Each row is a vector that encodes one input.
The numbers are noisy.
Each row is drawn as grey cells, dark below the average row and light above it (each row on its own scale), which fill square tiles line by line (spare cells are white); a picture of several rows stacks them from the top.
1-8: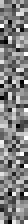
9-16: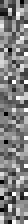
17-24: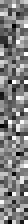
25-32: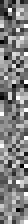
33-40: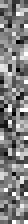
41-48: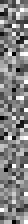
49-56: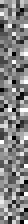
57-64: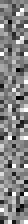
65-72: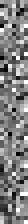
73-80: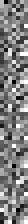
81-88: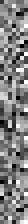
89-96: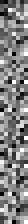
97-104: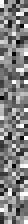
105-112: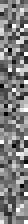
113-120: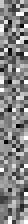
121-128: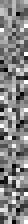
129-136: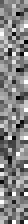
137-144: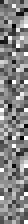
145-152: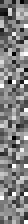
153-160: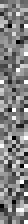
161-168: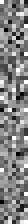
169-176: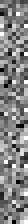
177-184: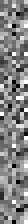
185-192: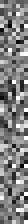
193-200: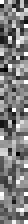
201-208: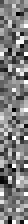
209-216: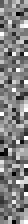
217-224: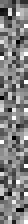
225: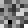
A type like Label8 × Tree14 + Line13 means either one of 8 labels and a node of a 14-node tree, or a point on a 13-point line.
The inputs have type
Bool × (Tree18 + Unit).
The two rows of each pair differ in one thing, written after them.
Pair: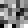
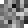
the true/false value
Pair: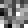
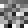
the node of the tree
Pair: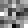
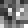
the true/false value
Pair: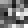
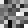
the node of the tree
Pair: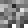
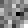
the true/false value
